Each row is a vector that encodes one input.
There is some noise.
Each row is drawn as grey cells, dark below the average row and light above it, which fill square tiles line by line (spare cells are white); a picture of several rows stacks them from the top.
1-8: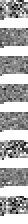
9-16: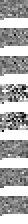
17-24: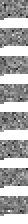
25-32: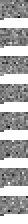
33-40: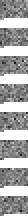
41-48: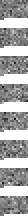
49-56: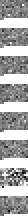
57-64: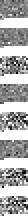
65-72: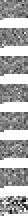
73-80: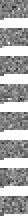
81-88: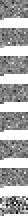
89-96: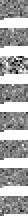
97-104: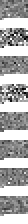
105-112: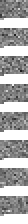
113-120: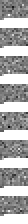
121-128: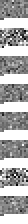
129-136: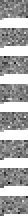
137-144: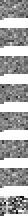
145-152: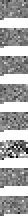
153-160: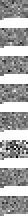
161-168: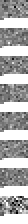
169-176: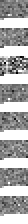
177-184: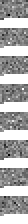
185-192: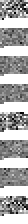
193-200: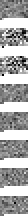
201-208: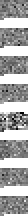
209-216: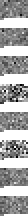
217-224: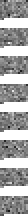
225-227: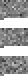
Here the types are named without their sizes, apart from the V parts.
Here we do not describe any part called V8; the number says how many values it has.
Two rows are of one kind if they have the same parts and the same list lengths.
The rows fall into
4 kinds.
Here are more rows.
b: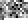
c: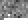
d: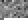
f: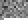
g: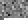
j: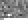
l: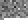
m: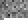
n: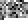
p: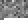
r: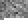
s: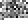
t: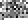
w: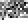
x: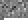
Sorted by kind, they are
b, n
c, d, f, g, j, l, m, p, r, x
s, t
w

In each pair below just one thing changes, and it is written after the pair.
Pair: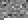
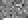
the value of V8
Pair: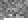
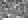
the value of V8
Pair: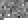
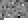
one of the five true/false values
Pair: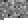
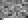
the value of V8
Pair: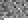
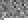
one of the five true/false values
